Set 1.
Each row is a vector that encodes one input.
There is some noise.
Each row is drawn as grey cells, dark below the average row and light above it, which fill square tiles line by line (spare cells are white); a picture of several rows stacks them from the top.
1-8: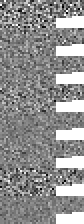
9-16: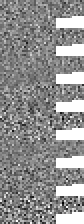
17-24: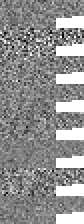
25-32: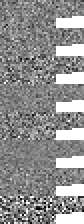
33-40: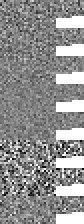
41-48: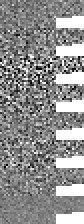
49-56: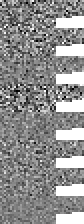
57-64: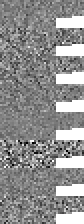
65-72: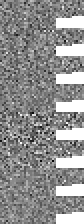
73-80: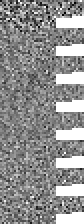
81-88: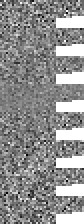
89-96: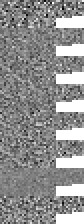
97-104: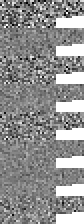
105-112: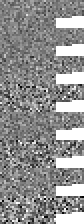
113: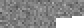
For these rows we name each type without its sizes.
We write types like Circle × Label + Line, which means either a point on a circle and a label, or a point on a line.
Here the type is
(Circle + Tree + Unit) × Label.
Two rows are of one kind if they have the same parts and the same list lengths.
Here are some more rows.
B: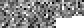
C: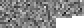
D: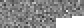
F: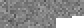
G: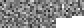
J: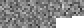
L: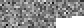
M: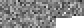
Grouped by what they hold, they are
B, C, F
D, G, J
L, M

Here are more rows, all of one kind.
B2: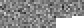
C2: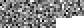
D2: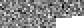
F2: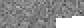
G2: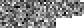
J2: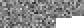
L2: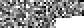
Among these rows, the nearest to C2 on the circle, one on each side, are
D2 and G2.
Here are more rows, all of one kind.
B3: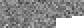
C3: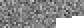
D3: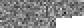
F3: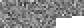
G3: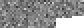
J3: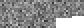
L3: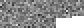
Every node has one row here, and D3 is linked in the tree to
G3.
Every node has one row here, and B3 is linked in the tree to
G3, J3 and L3.
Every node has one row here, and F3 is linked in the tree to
L3.
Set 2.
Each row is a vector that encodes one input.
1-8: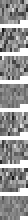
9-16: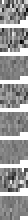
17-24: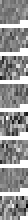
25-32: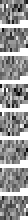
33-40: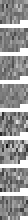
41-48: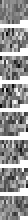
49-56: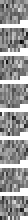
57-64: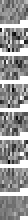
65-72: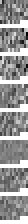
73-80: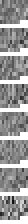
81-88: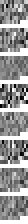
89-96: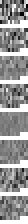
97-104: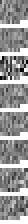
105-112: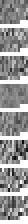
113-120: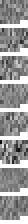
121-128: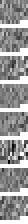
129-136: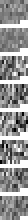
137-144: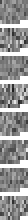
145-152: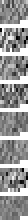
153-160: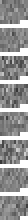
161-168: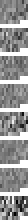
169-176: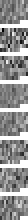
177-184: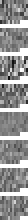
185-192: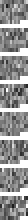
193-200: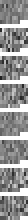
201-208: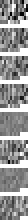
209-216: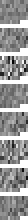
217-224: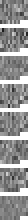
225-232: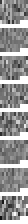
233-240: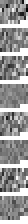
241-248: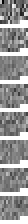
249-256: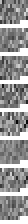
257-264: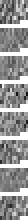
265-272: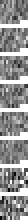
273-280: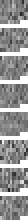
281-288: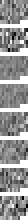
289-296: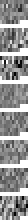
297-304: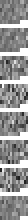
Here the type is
Bool × (Label6 + Line11).
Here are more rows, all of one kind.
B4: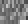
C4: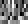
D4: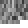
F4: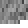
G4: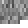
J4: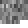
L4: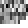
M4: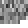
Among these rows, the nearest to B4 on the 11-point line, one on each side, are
G4 and L4.
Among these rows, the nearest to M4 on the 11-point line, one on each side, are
J4 and L4.
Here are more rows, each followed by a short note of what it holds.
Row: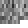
a point on an 11-point line and a true/false value
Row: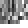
one of 6 labels and a true/false value
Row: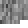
one of 6 labels and a true/false value
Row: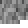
a point on an 11-point line and a true/false value
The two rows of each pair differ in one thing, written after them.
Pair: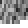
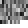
the true/false value
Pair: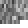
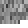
the true/false value
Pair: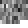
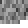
the place on the 11-point line
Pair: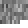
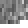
the true/false value
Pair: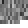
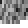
the true/false value
